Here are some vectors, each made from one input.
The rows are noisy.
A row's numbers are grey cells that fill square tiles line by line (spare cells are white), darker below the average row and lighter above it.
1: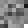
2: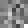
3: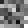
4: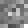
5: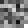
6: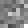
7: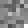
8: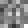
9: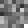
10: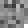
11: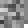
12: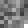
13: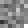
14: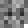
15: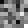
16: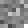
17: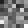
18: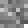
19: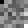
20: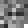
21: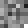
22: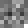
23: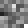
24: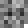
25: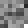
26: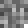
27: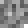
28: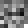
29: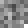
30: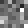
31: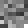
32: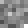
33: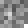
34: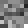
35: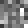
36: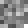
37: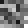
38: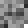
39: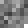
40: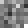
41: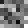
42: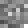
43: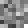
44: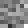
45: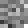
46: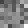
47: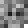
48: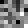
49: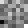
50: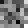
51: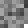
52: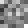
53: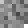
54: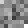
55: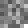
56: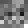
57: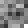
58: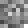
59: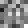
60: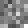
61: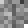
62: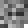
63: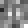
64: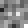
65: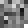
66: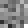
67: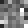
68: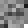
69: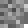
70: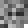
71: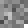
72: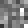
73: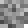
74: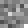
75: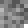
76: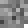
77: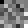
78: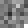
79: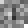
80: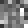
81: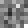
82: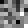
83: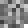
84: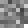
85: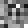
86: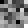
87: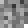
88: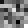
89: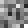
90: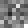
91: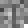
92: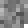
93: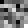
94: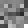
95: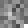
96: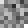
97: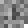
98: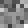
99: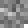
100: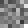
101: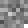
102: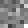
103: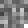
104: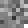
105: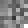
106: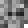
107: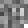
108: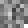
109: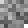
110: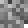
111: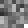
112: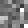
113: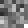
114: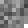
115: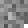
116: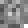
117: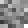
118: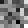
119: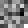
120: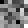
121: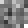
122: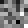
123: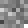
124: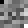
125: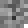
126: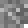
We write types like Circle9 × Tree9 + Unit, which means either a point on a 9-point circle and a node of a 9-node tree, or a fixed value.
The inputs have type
Bool × Bool × Bool + List2(Line4 + Line5).
